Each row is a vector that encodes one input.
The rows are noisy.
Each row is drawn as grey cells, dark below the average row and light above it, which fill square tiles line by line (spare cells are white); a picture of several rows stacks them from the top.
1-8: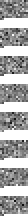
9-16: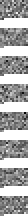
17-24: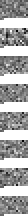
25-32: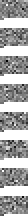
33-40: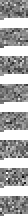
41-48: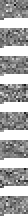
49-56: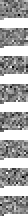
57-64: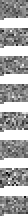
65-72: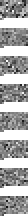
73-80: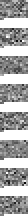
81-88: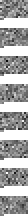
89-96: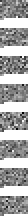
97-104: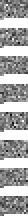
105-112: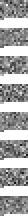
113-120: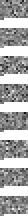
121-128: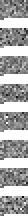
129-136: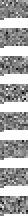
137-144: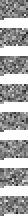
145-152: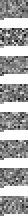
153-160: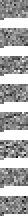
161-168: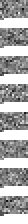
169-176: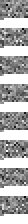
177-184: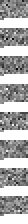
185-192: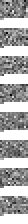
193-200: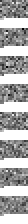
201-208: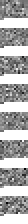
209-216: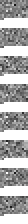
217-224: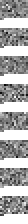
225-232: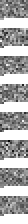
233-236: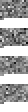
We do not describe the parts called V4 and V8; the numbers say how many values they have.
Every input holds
a value of V4 and a value of V8, together with either a point on a 9-point line, or a node of a 10-node tree.
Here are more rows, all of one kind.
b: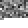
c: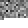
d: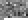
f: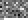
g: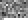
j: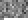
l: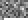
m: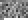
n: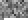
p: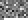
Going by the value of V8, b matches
d, f, l and p.
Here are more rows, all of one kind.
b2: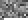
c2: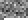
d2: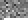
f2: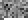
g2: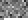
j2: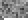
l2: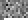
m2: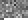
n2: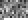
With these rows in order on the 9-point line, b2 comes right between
d2 and g2.
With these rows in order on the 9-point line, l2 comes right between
f2 and j2.
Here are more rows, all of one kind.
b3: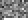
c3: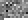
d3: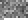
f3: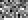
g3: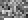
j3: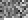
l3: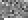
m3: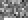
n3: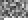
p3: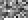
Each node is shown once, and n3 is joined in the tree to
b3.
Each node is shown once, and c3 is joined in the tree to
f3 and j3.
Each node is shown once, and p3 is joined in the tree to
d3 and l3.
